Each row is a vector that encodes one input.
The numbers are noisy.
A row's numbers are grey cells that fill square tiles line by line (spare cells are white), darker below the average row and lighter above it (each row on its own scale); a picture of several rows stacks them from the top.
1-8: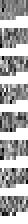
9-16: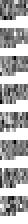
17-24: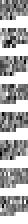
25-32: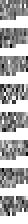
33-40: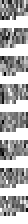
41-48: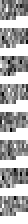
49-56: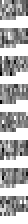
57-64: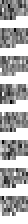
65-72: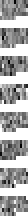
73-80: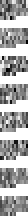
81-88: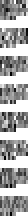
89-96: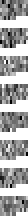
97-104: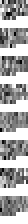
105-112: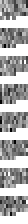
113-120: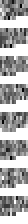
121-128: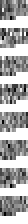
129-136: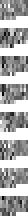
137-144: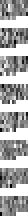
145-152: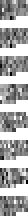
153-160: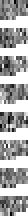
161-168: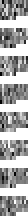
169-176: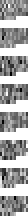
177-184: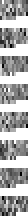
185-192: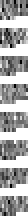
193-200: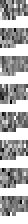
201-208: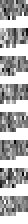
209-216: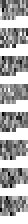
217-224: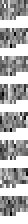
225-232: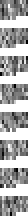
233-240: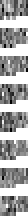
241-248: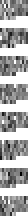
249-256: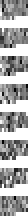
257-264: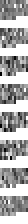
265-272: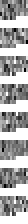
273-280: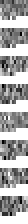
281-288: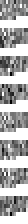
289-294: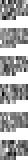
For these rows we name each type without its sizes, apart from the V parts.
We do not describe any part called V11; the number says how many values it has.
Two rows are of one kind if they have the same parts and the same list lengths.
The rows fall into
2 kinds.
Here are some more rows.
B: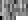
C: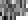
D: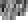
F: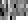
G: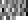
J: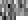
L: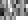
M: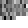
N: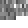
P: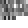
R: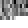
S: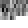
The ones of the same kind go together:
B, G, N, P, R
C, D, F, J, L, M, S

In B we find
a node of a tree and four true/false values.
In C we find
a node of a tree and a value of V11.
